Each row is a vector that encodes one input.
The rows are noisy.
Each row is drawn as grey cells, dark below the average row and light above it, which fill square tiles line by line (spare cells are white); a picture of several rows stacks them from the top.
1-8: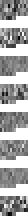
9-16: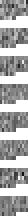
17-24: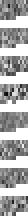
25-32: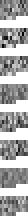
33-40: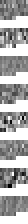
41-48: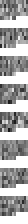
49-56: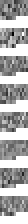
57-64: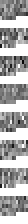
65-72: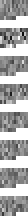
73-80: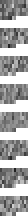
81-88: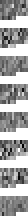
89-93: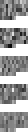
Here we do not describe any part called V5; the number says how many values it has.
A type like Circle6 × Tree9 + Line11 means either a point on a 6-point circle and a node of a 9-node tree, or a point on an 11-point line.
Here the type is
Label6 × (Line4 + V5).
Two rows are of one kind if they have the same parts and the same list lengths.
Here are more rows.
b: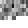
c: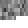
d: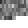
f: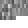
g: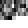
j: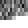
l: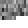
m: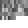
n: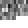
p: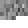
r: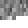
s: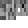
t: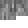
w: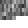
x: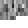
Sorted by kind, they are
b, c, f, l, s, w, x
d, g, j, m, n, p, r, t

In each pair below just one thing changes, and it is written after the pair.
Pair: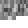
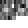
the place on the 4-point line
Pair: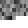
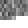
the label
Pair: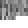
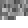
the place on the 4-point line
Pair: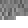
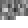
the place on the 4-point line
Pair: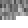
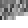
the place on the 4-point line
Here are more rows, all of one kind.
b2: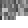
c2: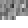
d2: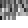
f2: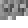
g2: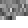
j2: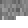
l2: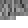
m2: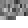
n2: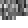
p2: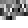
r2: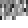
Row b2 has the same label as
d2 and j2.
